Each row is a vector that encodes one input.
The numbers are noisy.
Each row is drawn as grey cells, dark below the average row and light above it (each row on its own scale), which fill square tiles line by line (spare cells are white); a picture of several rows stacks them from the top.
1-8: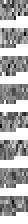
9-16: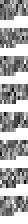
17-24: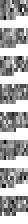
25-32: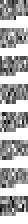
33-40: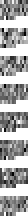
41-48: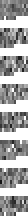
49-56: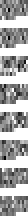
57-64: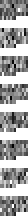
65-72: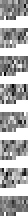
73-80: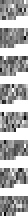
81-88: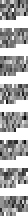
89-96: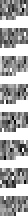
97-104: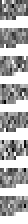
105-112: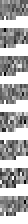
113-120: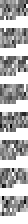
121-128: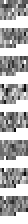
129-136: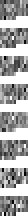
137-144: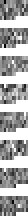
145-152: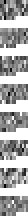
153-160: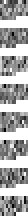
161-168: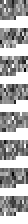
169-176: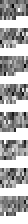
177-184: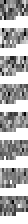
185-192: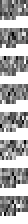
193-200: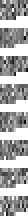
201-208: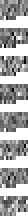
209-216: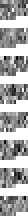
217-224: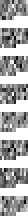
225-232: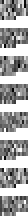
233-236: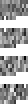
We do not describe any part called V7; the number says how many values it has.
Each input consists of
a value of V7, together with either one of 8 labels, or three true/false values.
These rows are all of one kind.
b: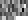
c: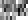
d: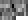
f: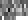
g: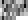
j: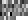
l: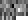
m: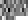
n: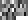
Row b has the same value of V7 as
f and m.
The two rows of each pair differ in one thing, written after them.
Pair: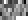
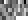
the value of V7
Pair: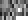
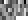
the value of V7
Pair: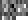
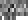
one of the three true/false values
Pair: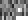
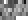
the value of V7
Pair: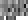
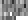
the value of V7
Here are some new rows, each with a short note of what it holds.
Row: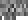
three true/false values and a value of V7
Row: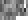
one of 8 labels and a value of V7
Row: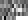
three true/false values and a value of V7
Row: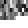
one of 8 labels and a value of V7
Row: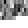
one of 8 labels and a value of V7
